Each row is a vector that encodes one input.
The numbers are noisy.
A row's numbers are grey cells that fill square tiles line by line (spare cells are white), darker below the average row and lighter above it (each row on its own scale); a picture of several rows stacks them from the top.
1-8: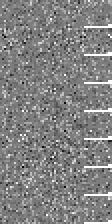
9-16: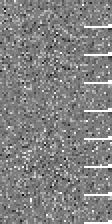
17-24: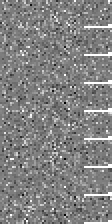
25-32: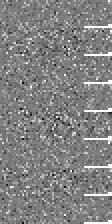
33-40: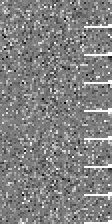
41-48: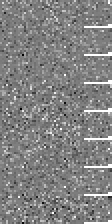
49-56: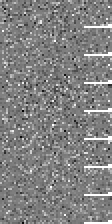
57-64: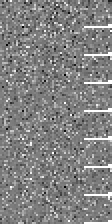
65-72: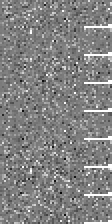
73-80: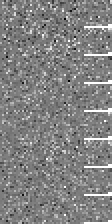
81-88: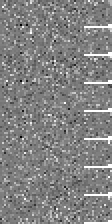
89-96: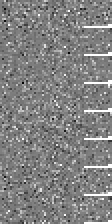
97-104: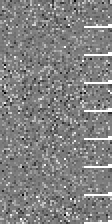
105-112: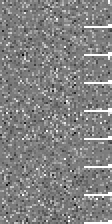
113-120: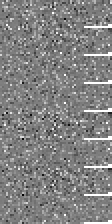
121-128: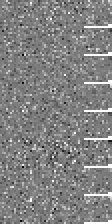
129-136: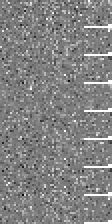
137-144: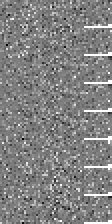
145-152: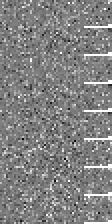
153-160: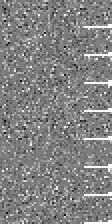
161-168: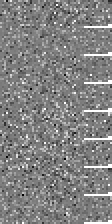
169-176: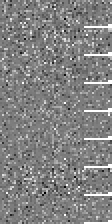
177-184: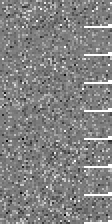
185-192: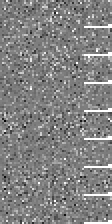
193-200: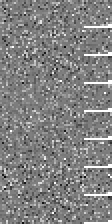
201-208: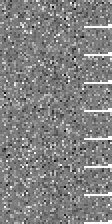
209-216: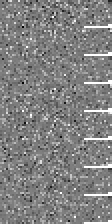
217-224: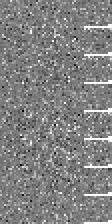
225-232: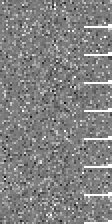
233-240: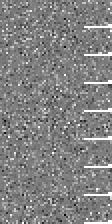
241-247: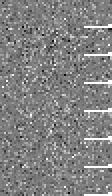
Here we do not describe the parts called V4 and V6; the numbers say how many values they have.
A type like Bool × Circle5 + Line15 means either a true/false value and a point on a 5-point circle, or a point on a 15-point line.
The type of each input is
(Line8 × Tree10 + V6) × Line9 + V4.
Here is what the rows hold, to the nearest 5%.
About 90% of them hold a point on a 9-point line, together with either a point on an 8-point line and a node of a 10-node tree, or a value of V6. The rest hold a value of V4.
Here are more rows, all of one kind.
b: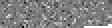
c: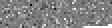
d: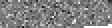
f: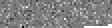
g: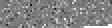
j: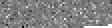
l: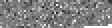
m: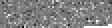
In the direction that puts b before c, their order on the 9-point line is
l, d, b, m, j, f, g, c.
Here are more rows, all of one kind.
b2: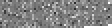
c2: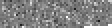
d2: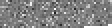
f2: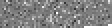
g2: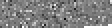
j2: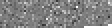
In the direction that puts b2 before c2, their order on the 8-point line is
b2, j2, f2, d2, g2, c2.
